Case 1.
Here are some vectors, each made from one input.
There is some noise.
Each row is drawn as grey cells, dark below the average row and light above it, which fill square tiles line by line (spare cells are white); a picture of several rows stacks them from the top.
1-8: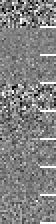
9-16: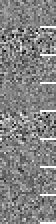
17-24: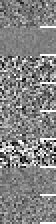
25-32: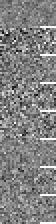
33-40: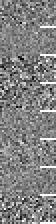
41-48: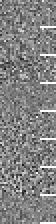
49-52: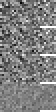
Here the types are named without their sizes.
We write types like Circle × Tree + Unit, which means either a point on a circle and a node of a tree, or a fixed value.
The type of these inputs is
Tree.
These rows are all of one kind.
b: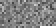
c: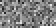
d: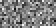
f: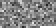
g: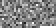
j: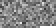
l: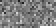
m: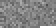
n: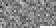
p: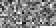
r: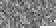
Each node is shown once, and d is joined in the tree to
j.
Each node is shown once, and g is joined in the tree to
b, f and m.
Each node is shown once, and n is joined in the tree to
j.
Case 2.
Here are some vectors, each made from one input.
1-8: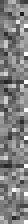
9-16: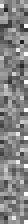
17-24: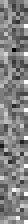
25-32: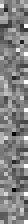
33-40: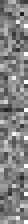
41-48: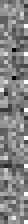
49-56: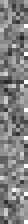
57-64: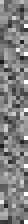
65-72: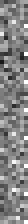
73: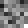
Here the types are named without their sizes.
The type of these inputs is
Line.
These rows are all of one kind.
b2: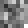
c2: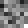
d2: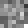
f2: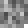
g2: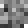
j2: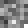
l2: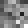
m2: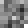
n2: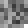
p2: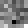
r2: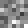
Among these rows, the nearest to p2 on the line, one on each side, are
m2 and n2.
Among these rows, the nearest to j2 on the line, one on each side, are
d2 and r2.
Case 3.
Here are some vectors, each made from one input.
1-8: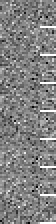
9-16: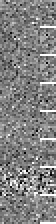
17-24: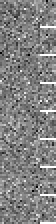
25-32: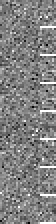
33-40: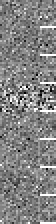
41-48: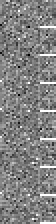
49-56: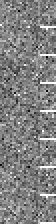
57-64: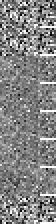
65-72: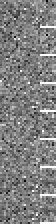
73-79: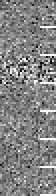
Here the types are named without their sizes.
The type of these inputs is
Bool × Bool × Bool × Bool + Unit.
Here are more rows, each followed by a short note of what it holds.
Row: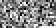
a fixed value
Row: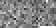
four true/false values
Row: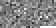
four true/false values
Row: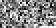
a fixed value
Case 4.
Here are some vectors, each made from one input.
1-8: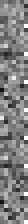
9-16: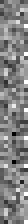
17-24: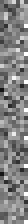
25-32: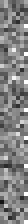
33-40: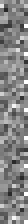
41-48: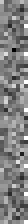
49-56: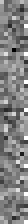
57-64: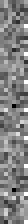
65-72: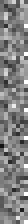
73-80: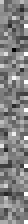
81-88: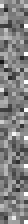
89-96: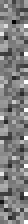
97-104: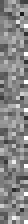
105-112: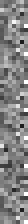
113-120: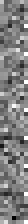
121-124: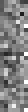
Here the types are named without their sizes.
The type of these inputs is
Line.
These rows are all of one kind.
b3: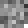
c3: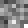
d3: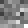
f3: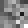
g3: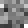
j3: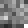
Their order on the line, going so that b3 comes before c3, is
j3, g3, b3, c3, d3, f3.
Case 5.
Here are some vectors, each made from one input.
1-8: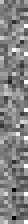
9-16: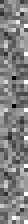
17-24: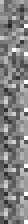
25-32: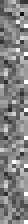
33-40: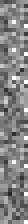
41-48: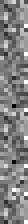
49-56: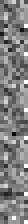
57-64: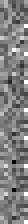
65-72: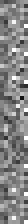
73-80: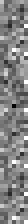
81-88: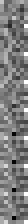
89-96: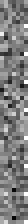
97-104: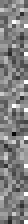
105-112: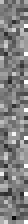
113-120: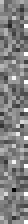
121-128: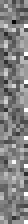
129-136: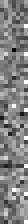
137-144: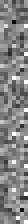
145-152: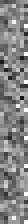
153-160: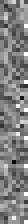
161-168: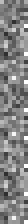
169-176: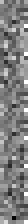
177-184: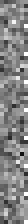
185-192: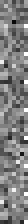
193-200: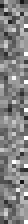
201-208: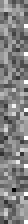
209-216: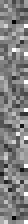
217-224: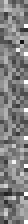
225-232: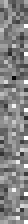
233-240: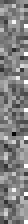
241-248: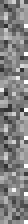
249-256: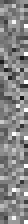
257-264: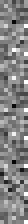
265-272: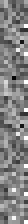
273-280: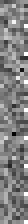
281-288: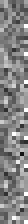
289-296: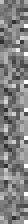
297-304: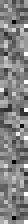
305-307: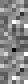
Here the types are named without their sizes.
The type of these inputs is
Line.
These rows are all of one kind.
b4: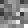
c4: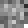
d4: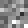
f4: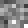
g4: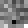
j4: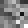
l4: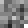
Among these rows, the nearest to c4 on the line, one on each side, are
f4 and g4.
